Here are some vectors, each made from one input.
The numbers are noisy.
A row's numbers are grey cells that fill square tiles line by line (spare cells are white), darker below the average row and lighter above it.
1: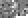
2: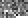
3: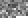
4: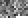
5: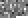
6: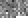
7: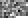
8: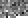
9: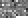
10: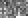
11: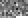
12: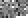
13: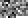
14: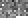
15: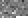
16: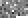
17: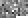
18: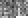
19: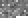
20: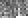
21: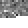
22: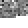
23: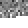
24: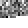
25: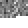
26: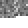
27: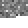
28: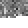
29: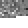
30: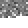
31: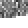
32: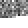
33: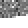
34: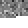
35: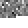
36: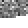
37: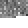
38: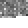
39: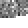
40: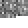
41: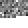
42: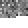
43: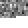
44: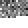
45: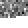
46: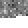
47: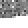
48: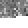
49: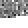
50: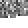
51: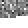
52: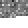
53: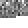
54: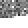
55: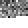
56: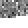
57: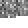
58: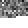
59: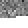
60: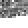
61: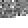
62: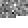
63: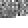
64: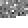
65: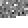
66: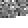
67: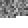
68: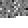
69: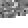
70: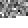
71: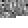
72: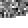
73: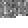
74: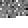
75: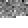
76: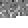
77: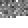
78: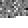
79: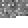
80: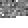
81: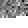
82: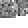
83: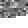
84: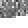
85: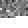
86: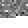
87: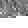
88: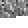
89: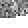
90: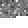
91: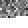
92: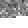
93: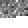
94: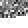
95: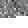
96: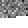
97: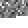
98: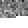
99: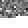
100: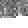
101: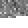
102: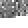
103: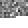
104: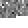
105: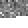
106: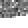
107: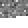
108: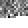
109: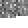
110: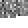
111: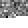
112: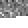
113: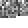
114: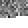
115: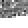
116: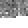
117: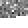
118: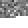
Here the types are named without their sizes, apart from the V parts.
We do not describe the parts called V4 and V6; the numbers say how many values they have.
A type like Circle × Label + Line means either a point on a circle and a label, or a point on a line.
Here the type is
Bool × V4 + Label × V6.
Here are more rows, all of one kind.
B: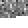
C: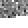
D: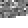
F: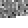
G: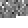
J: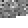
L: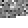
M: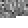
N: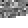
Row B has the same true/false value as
G and M.
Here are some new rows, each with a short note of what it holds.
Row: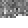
a label and a value of V6
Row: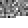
a label and a value of V6
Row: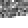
a true/false value and a value of V4
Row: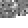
a true/false value and a value of V4
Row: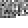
a true/false value and a value of V4
